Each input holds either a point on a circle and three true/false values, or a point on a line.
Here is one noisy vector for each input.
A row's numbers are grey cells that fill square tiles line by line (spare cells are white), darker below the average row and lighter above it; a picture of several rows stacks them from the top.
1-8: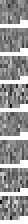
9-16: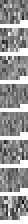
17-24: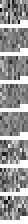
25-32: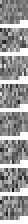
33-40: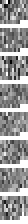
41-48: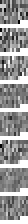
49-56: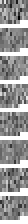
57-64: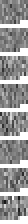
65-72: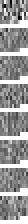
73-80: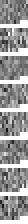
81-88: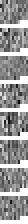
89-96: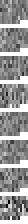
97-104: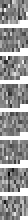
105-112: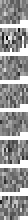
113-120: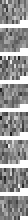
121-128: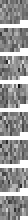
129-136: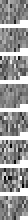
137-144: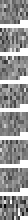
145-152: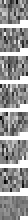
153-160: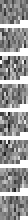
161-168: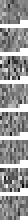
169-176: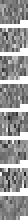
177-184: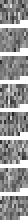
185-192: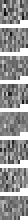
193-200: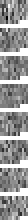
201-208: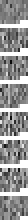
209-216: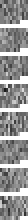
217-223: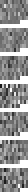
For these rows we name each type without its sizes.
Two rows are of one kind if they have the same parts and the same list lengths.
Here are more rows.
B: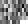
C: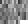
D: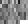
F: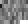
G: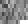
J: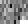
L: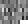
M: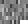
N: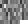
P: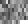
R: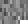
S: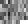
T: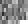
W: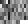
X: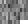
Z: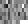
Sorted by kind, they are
B, F, J, L, M, N, R, X
C, D, G, P, S, T, W, Z

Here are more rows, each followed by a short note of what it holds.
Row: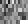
a point on a line
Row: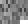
a point on a circle and three true/false values
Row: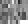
a point on a line
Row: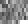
a point on a line
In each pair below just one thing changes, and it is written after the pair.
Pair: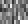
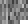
the place on the circle
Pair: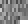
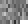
one of the three true/false values
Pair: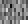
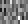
the place on the circle
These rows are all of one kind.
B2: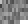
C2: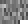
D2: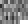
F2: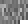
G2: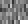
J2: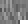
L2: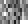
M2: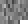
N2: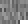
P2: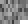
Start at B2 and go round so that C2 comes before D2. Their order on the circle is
B2, F2, M2, C2, P2, N2, L2, G2, J2, D2.
